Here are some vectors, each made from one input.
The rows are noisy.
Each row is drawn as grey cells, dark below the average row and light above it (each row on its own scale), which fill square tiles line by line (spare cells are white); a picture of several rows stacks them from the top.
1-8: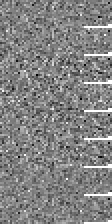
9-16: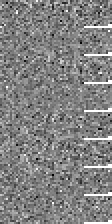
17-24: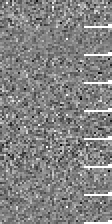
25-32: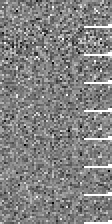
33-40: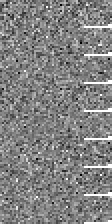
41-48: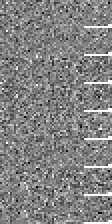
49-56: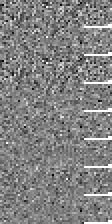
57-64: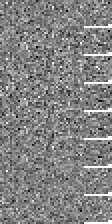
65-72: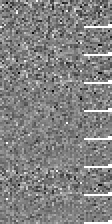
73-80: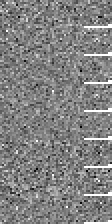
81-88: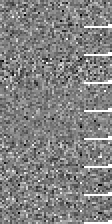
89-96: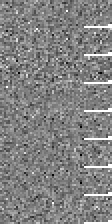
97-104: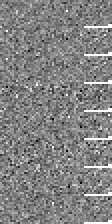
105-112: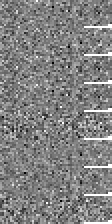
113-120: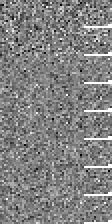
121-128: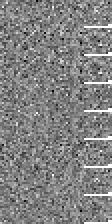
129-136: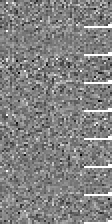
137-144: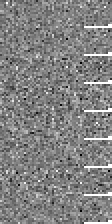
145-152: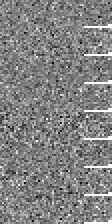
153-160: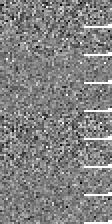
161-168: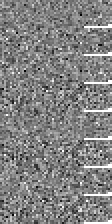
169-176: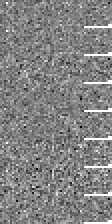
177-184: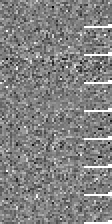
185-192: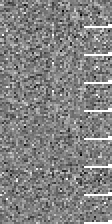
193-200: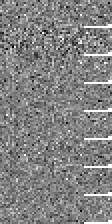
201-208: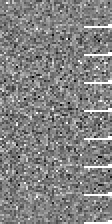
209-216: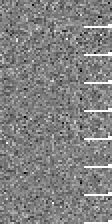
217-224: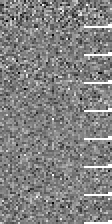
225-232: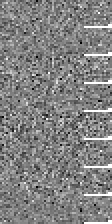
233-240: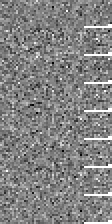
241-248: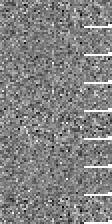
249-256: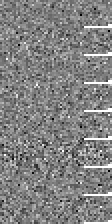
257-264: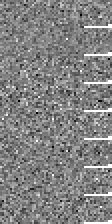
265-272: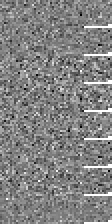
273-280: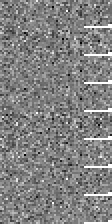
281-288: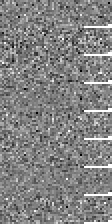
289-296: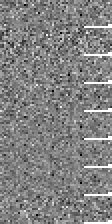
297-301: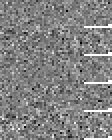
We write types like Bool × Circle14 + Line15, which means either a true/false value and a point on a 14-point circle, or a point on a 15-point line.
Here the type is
Bool × (Circle11 + Unit) × Circle13 + Line5.
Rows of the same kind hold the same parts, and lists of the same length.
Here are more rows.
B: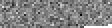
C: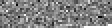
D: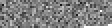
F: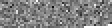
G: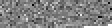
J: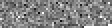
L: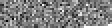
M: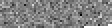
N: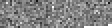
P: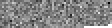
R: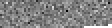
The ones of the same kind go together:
B, J, M, N, P, R
C, F, G
D, L

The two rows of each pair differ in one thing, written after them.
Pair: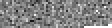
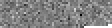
the true/false value
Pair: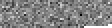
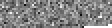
the place on the 11-point circle
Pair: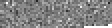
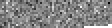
the place on the 13-point circle
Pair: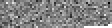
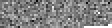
the place on the 13-point circle
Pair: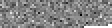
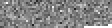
the true/false value
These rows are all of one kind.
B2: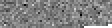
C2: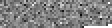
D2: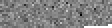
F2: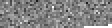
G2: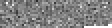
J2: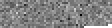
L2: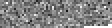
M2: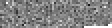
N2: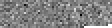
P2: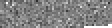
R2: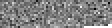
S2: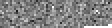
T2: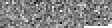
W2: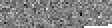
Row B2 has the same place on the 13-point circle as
L2, N2 and R2.
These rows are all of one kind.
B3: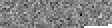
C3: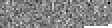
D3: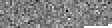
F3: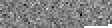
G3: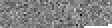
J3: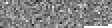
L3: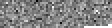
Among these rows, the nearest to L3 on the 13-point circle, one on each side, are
G3 and J3.
